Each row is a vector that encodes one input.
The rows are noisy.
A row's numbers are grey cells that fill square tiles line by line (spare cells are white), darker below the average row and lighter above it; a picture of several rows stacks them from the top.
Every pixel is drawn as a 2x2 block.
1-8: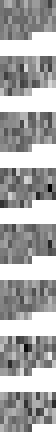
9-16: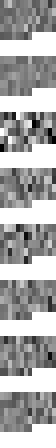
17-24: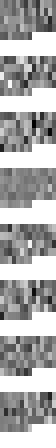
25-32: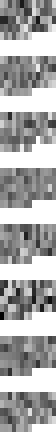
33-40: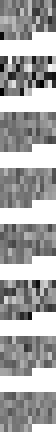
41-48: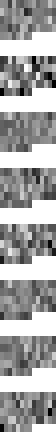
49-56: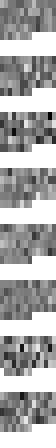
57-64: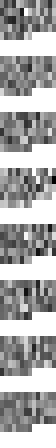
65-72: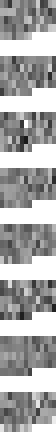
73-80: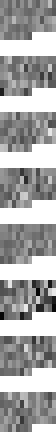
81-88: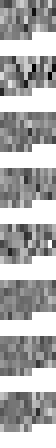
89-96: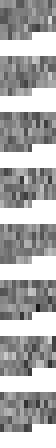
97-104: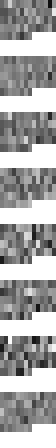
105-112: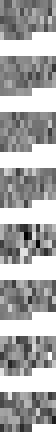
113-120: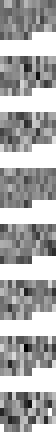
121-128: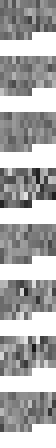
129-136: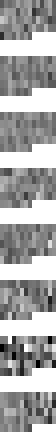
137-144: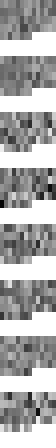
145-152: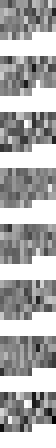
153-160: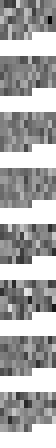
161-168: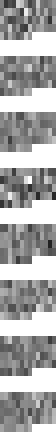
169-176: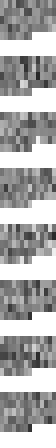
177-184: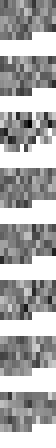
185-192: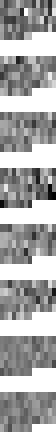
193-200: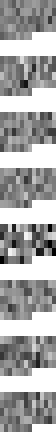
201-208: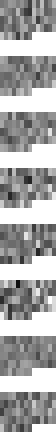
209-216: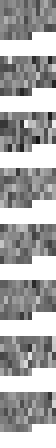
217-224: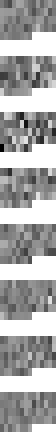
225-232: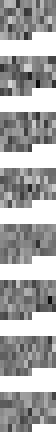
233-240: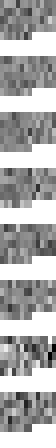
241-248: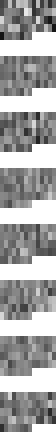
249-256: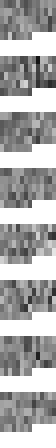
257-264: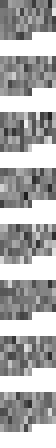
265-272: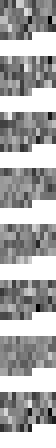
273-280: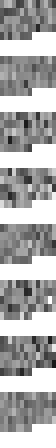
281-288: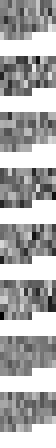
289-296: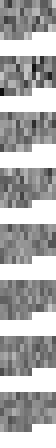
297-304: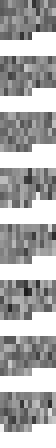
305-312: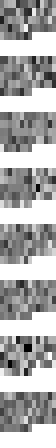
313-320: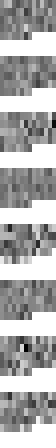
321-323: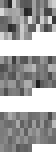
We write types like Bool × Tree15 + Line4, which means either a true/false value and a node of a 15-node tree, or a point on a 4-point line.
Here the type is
List2(Line6 + Line9).
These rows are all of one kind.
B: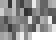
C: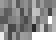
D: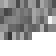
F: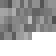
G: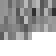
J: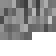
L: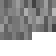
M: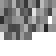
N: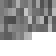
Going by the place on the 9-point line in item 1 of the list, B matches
C and F.
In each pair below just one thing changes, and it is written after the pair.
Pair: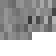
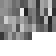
the place on the 9-point line in item 2 of the list
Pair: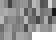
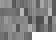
the place on the 6-point line in item 1 of the list
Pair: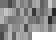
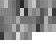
the place on the 9-point line in item 2 of the list
